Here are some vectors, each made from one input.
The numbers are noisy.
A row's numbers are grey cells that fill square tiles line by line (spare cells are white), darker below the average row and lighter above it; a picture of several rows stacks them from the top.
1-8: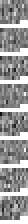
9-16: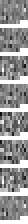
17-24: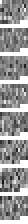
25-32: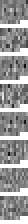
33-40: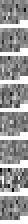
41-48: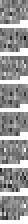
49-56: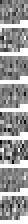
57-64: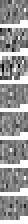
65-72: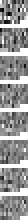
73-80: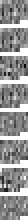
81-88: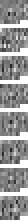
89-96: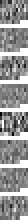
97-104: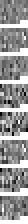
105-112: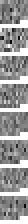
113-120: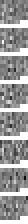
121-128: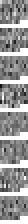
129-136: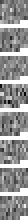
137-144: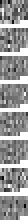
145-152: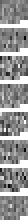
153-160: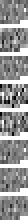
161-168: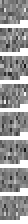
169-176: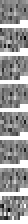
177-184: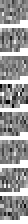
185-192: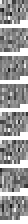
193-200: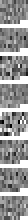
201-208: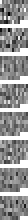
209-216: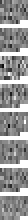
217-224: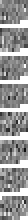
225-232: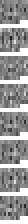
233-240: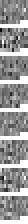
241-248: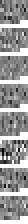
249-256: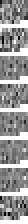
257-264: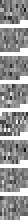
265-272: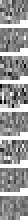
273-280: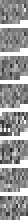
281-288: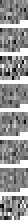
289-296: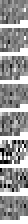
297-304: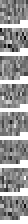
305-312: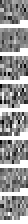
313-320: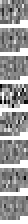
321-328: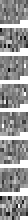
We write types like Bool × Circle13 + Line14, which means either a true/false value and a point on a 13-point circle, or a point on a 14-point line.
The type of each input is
(Circle19 + Unit) × Tree12.
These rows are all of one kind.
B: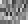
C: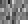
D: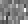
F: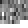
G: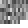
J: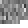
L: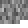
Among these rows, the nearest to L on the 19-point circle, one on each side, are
B and J.
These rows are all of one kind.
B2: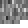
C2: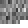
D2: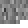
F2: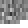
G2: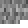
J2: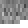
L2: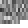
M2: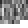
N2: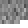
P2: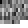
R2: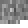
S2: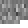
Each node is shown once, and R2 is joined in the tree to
C2 and N2.
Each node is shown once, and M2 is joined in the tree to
B2.
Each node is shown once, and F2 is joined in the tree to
J2 and N2.
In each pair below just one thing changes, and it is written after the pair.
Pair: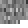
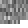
the node of the tree
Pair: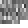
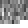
the node of the tree
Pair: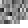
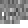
the node of the tree
